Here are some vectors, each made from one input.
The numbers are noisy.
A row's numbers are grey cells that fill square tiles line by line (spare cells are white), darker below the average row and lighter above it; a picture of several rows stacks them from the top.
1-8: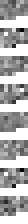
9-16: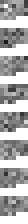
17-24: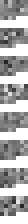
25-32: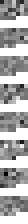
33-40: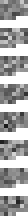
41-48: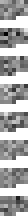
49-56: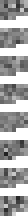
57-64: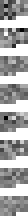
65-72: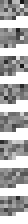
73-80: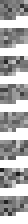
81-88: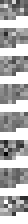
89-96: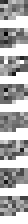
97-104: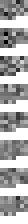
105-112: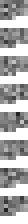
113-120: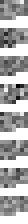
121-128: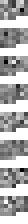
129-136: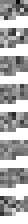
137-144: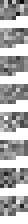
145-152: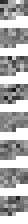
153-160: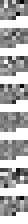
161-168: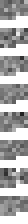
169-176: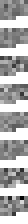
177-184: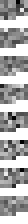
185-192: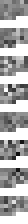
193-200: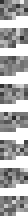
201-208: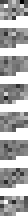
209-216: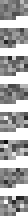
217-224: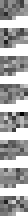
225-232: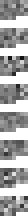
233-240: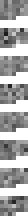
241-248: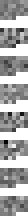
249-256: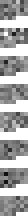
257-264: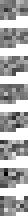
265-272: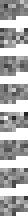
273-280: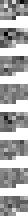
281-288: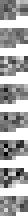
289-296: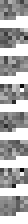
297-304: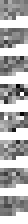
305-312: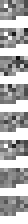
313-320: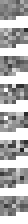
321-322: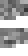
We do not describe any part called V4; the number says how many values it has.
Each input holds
a point on a 10-point line, together with either a point on an 8-point line, or a list of up to two values of V4.
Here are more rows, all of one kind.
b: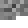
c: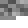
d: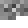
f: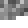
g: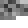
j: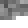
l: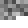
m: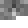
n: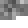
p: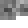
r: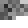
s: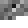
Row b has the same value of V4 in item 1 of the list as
d, p, r and s.
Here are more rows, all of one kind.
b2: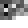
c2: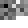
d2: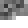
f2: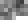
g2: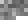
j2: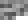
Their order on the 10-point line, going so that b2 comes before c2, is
j2, b2, c2, f2, d2, g2.
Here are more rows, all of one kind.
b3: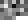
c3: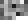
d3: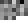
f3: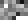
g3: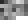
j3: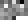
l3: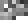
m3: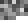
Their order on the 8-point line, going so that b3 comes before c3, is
f3, j3, d3, l3, m3, b3, g3, c3.
